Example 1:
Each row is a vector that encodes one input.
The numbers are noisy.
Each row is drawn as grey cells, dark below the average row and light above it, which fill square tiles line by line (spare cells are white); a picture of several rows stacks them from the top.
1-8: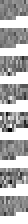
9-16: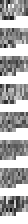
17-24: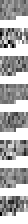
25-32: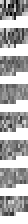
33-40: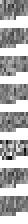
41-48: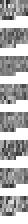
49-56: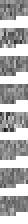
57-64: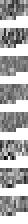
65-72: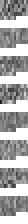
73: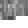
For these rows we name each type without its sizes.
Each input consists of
either a point on a circle, or three true/false values.
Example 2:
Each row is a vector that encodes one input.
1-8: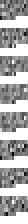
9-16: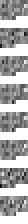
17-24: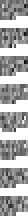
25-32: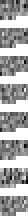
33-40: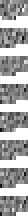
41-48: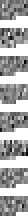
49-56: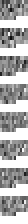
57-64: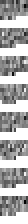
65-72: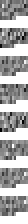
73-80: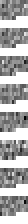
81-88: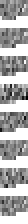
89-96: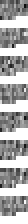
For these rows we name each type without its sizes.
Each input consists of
a list of points on a line.
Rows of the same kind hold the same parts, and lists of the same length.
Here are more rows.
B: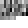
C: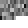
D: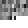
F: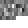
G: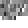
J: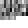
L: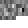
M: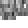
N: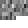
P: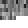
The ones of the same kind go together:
B, J
C, F, L, P
D, G, M, N

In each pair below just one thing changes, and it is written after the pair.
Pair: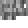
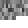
the place on the line in item 1 of the list
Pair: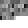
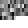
the place on the line in item 2 of the list
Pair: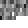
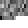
the place on the line in item 1 of the list
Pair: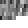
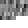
the place on the line in item 2 of the list
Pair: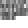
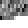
the place on the line in item 1 of the list
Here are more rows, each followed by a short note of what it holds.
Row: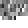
a list of one item
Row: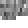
a list of one item
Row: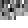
a list of two items
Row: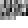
the empty list
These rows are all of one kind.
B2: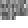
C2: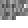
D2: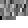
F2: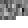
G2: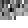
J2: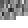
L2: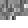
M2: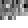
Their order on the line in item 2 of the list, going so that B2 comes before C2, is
B2, M2, J2, G2, C2, F2, L2, D2.
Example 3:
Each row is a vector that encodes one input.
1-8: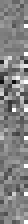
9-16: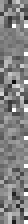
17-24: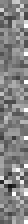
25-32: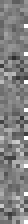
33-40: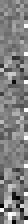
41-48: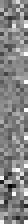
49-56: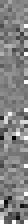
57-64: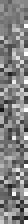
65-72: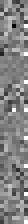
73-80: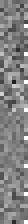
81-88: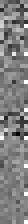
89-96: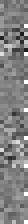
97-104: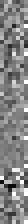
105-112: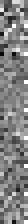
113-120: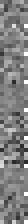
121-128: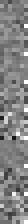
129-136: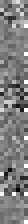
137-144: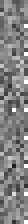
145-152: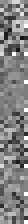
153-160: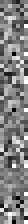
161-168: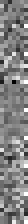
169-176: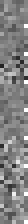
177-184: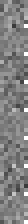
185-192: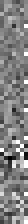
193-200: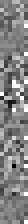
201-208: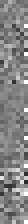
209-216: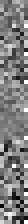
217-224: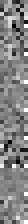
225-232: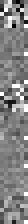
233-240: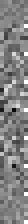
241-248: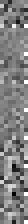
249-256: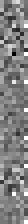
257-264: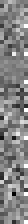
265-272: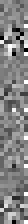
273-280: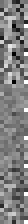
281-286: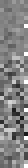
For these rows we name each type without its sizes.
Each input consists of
a label and a true/false value.
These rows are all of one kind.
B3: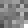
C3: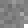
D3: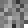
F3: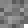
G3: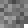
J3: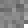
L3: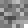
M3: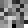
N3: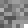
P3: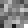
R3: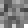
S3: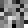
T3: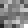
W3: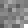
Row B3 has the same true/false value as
F3, G3, P3 and T3.
